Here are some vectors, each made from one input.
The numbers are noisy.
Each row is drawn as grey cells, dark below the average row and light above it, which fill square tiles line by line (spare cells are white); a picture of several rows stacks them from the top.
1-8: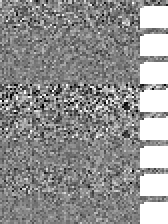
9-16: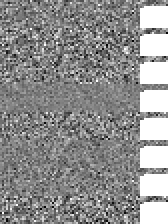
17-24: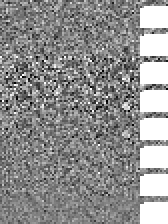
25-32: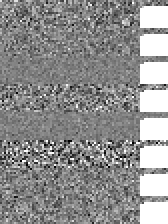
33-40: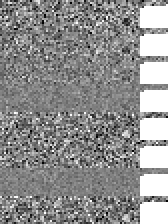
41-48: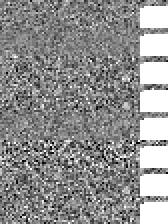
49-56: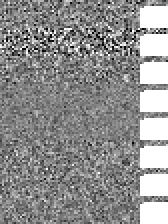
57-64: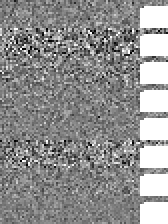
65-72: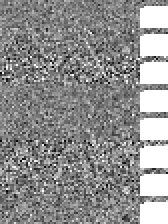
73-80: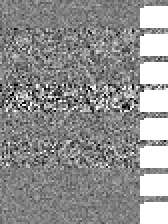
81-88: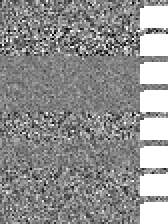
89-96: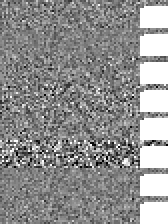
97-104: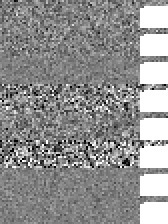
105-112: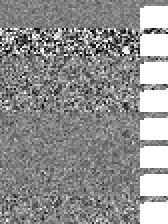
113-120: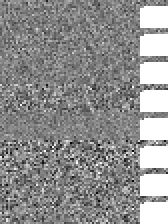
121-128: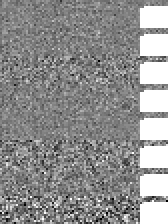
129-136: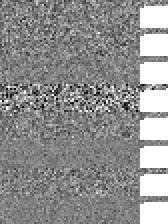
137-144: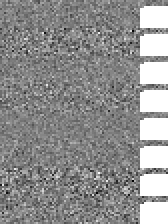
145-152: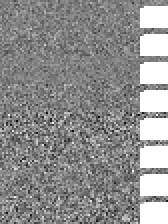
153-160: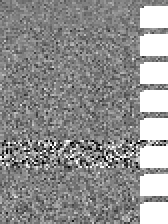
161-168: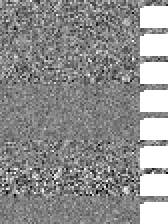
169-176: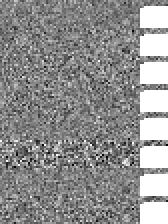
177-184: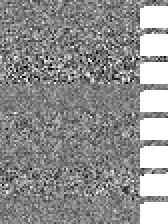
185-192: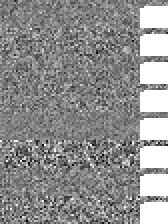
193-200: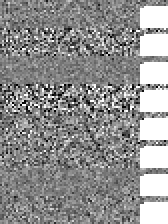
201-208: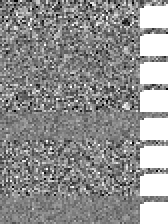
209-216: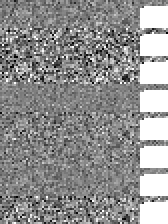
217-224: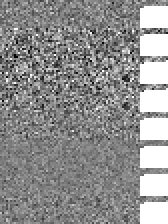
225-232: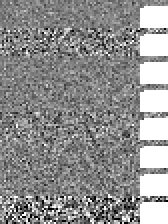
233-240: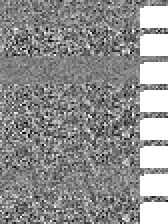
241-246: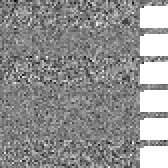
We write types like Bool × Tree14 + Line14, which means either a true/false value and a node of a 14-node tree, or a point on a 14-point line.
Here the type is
Bool × Line12 × (Tree11 + Unit).
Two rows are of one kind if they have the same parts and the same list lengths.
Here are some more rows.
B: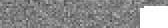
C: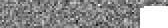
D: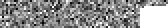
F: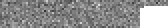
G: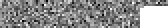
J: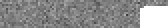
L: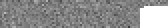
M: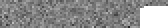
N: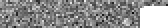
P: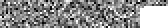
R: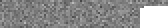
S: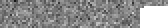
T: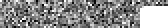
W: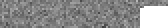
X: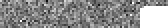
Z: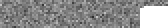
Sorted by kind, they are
B, C, D, G, N, P, R
F, J, L, M, S, T, W, X, Z

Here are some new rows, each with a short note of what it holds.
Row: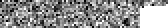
a point on a 12-point line and a true/false value
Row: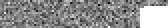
a point on a 12-point line, a node of an 11-node tree and a true/false value
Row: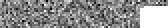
a point on a 12-point line and a true/false value
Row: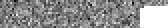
a point on a 12-point line, a node of an 11-node tree and a true/false value
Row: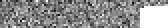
a point on a 12-point line, a node of an 11-node tree and a true/false value
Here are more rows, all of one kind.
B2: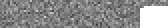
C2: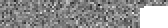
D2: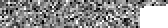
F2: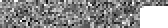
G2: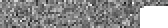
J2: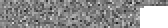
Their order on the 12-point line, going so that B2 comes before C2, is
J2, F2, D2, G2, B2, C2.
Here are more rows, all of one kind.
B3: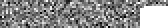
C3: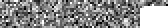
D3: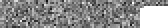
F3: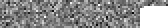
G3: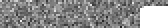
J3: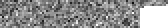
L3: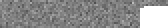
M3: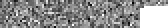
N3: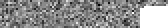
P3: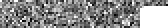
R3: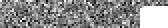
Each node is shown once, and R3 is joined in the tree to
M3.
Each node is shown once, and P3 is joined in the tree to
G3.
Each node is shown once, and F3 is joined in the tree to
J3 and N3.
